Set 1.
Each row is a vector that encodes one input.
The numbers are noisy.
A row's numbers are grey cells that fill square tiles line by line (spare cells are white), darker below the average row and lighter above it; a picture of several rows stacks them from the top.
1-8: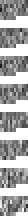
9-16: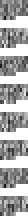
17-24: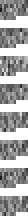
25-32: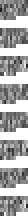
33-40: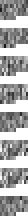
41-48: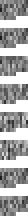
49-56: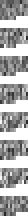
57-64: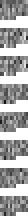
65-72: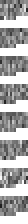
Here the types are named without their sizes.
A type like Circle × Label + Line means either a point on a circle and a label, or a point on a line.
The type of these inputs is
Label + Line.
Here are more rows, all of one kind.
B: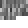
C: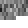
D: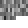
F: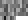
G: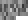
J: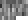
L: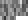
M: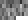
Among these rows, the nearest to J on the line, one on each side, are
B and M.
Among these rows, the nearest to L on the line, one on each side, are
F and G.
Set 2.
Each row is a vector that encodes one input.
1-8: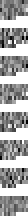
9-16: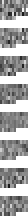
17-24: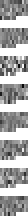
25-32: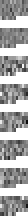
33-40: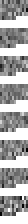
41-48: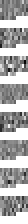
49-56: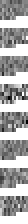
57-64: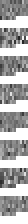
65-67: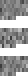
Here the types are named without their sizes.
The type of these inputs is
Bool × Line.
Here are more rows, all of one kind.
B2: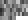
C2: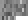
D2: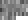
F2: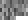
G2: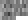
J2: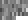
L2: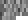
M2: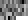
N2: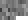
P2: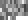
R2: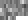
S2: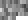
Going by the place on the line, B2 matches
L2, M2 and S2.
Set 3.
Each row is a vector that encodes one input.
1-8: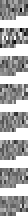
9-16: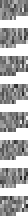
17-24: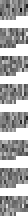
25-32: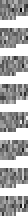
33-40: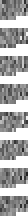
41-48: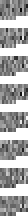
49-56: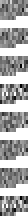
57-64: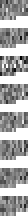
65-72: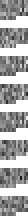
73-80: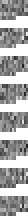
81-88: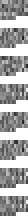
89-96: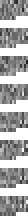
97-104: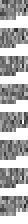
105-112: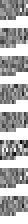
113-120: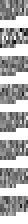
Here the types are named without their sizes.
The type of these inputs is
List(Line).
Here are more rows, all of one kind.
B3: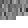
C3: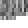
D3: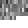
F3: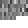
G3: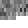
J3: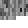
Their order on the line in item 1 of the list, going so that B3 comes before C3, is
B3, F3, D3, C3, J3, G3.
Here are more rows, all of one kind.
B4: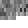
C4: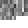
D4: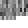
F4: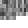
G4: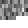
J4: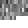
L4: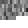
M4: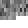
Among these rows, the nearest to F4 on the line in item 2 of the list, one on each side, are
C4 and D4.
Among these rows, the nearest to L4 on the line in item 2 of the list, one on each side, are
B4 and G4.
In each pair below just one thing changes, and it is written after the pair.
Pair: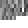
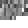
the place on the line in item 1 of the list
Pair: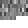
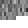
the place on the line in item 1 of the list
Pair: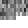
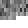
the place on the line in item 2 of the list
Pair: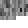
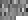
the place on the line in item 1 of the list
